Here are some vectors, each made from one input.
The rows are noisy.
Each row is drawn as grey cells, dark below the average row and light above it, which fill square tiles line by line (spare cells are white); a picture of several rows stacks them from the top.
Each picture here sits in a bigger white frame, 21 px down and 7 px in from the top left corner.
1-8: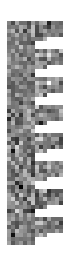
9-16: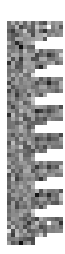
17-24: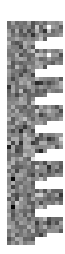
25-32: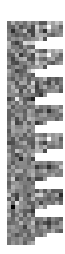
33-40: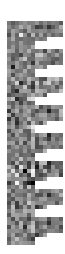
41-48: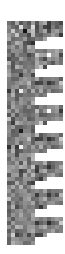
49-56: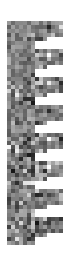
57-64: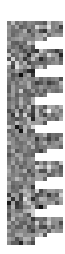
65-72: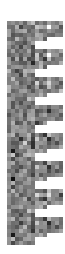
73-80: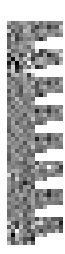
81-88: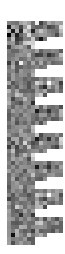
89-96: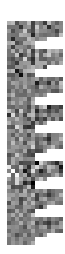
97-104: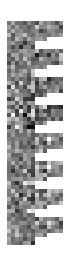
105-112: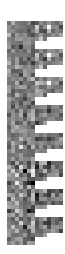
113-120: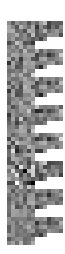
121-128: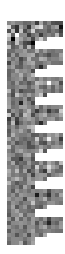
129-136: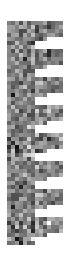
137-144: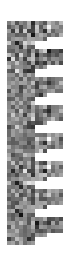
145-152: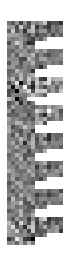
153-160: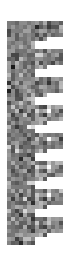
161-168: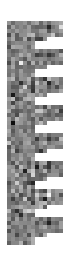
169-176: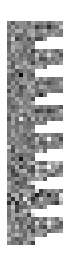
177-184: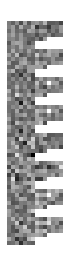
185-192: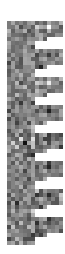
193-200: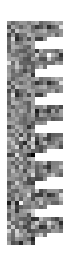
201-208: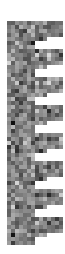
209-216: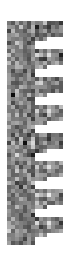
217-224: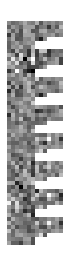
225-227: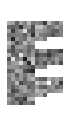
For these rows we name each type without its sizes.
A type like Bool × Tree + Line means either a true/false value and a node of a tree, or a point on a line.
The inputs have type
(Bool × Bool × Bool + Unit) × Circle + Tree.
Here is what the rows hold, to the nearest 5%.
About 45% of them hold a point on a circle, together with either a fixed value, or three true/false values. The rest hold a node of a tree.
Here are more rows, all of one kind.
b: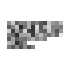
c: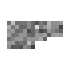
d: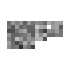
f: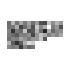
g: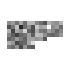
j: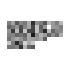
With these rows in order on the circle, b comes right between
c and j.
